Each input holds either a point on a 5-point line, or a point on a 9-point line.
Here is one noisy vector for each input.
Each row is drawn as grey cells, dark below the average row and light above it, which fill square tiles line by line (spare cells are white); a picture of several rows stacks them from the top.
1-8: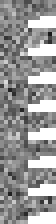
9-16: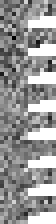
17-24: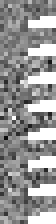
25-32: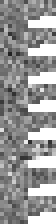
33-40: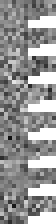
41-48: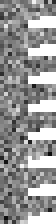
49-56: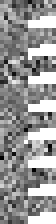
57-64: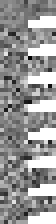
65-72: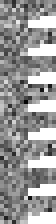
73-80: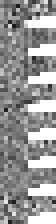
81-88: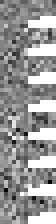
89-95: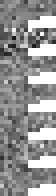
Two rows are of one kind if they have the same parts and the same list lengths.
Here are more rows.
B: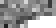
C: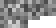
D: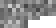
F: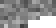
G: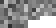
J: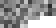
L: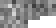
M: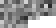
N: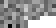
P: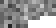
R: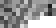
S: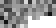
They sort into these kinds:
B, J, M, R, S
C, D, F, G, L, N, P

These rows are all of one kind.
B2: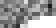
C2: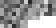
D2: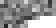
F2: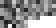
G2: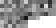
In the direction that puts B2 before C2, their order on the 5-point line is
G2, D2, B2, C2, F2.
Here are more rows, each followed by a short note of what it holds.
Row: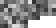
a point on a 9-point line
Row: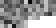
a point on a 5-point line
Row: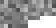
a point on a 9-point line
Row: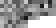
a point on a 5-point line
